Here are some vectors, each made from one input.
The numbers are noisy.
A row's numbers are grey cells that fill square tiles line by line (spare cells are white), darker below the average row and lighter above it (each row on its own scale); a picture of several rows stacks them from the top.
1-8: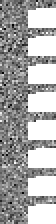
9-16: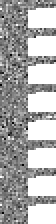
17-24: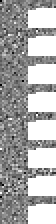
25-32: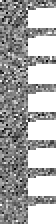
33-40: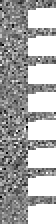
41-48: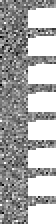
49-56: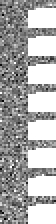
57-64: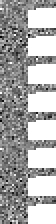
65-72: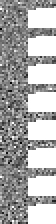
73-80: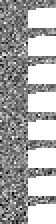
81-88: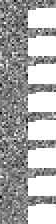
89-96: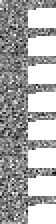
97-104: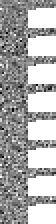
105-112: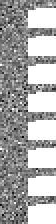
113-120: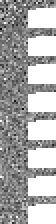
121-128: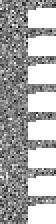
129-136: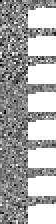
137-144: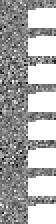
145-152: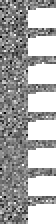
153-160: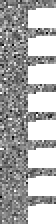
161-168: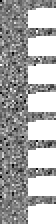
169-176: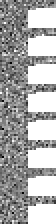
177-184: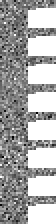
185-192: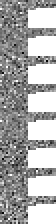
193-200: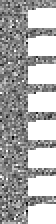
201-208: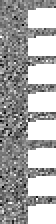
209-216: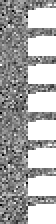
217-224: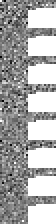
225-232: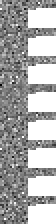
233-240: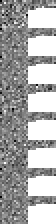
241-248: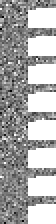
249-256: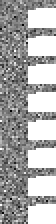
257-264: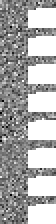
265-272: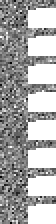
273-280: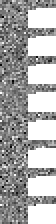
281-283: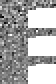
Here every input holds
either four true/false values, or a list of up to two points on an 8-point circle.
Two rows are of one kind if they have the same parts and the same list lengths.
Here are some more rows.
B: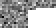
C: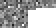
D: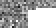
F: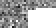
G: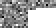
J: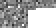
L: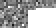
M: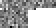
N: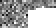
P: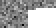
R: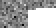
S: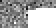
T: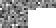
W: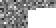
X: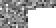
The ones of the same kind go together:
B, G, X
C, J, L, N, P, R, S, W
D, F
M, T

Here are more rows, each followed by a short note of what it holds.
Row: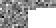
a list of two items
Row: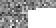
the empty list
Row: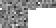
a list of one item
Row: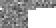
a list of two items
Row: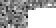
four true/false values
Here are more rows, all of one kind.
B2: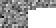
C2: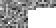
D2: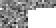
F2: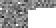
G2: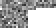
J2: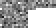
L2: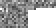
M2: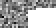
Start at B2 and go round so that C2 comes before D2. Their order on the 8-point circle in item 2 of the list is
B2, M2, L2, C2, G2, J2, D2, F2.
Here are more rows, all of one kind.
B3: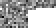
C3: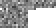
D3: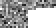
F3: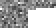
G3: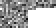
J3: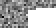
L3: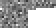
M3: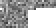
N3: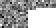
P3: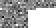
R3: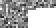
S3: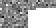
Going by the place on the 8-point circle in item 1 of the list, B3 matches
D3, G3 and R3.
